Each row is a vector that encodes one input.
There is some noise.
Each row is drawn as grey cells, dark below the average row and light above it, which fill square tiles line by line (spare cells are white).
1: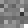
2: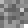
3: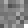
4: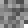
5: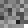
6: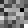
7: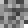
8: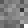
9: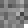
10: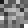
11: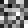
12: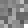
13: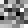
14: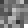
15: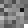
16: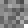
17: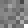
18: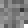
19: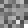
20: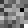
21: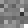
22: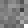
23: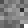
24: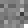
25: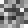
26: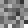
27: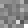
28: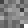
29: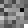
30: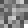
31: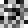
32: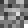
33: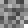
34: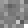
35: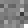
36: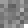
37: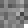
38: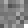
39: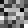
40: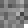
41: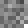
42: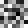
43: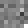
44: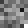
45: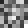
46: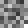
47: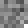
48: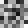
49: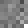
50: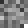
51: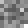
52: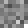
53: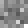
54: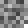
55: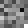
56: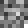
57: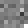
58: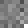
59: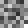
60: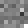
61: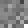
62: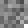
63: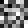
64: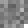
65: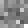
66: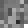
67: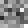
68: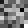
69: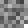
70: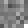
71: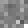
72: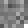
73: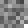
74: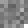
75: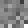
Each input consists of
either a point on a 6-point line, or a point on an 8-point line.
